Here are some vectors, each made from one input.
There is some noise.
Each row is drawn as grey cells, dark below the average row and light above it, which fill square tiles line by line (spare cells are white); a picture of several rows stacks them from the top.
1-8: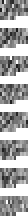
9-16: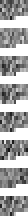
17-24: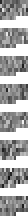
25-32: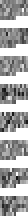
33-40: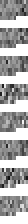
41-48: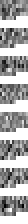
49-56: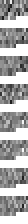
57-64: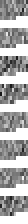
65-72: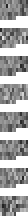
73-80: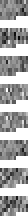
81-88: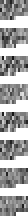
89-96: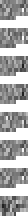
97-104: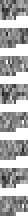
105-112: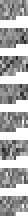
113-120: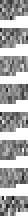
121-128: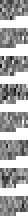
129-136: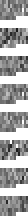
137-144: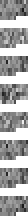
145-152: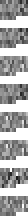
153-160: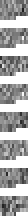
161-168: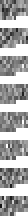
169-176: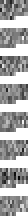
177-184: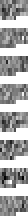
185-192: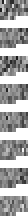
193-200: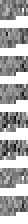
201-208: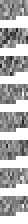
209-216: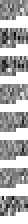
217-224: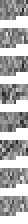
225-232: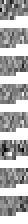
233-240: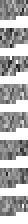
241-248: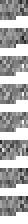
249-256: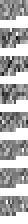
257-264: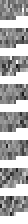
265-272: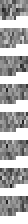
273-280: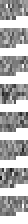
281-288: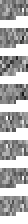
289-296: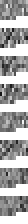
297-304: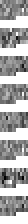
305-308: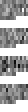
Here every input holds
either a point on a 19-point line, or four true/false values.
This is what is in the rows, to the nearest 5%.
About 35% of them hold a point on a 19-point line. The rest hold four true/false values.
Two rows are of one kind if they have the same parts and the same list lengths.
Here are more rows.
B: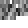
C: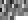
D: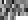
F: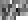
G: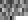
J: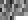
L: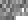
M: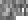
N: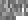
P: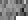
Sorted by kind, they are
B, C, D, F, G, J
L, M, N, P

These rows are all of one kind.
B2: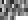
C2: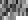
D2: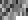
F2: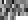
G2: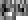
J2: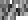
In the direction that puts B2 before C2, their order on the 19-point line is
J2, F2, B2, D2, C2, G2.
